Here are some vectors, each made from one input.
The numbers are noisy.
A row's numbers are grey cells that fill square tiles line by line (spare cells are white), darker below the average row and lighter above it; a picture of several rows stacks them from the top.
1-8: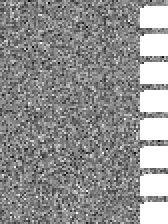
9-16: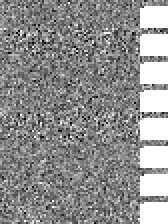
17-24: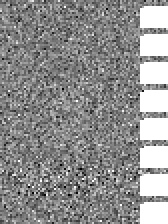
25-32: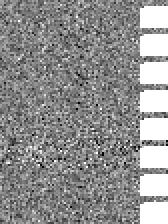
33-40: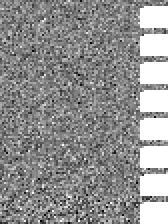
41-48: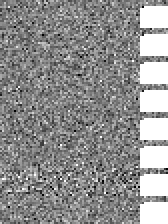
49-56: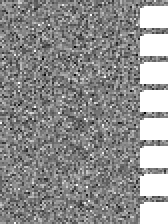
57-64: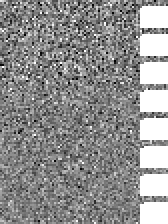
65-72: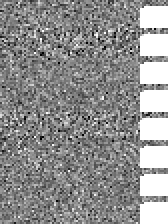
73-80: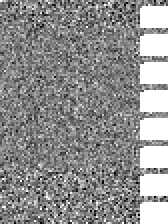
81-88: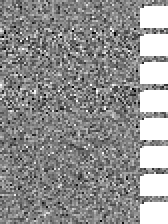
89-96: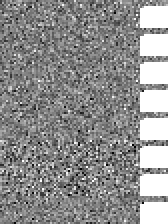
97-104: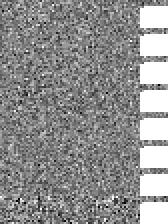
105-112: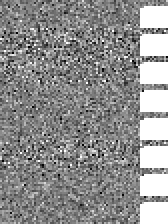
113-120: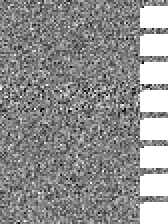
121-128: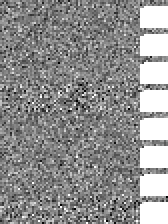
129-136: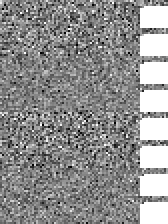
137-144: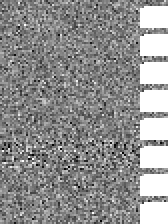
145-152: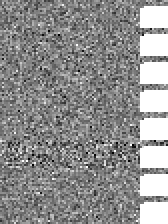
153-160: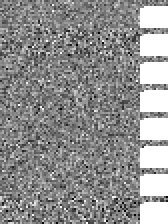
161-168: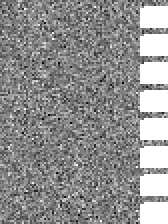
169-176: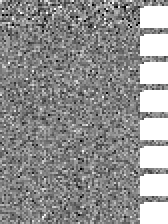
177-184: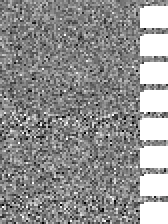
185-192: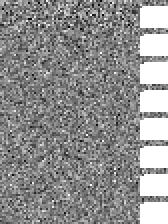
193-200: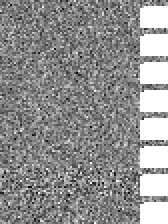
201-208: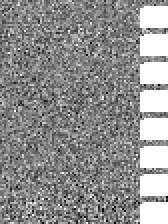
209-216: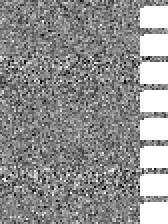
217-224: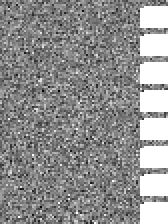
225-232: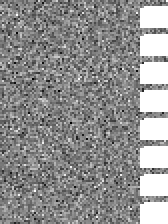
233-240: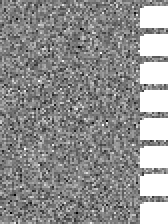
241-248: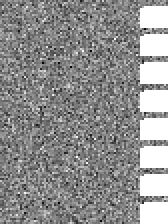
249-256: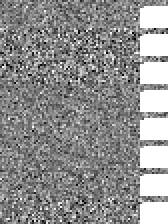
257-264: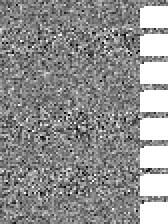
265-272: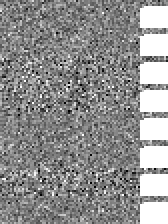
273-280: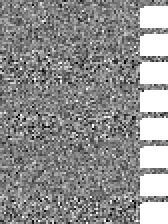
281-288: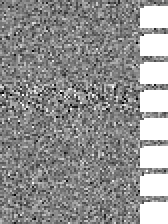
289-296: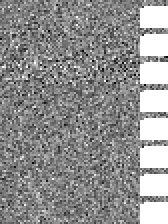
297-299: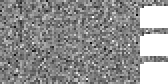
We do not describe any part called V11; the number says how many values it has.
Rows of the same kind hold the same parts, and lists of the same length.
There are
3 kinds of row.
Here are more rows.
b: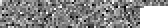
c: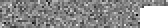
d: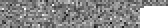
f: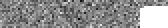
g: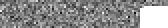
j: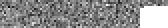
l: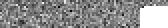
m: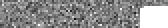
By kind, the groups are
b
c, d, f, g
j, l, m

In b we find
a point on each of two 9-point circles.
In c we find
a point on a 9-point circle, a point on a 7-point line and a value of V11.
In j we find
a point on a 9-point circle, one of 7 labels and a value of V11.
